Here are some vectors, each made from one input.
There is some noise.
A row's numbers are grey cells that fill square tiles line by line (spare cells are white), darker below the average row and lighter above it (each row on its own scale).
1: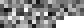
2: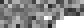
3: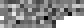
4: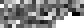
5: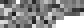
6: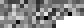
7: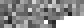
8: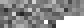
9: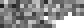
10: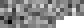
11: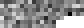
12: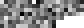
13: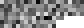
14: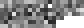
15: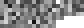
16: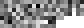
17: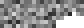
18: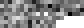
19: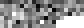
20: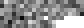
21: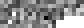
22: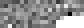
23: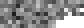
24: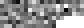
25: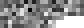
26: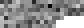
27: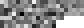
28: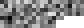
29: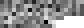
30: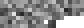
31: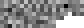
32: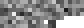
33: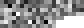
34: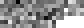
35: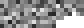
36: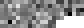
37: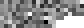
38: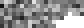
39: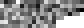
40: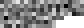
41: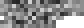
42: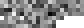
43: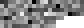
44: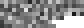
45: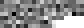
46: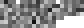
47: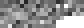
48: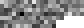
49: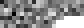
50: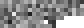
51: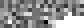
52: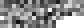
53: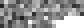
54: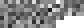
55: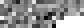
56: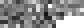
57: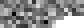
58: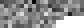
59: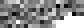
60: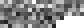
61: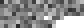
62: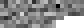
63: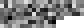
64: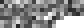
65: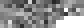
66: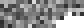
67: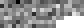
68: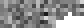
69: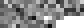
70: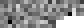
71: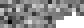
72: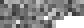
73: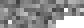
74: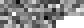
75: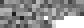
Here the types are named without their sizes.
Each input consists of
a list of points on a line.
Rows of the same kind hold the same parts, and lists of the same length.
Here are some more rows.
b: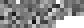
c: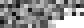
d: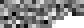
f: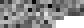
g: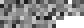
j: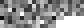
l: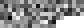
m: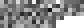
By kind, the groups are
b, m
c, g, j, l
d, f

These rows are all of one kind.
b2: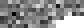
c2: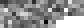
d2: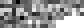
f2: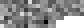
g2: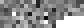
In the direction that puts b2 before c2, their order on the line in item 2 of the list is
f2, b2, c2, d2, g2.
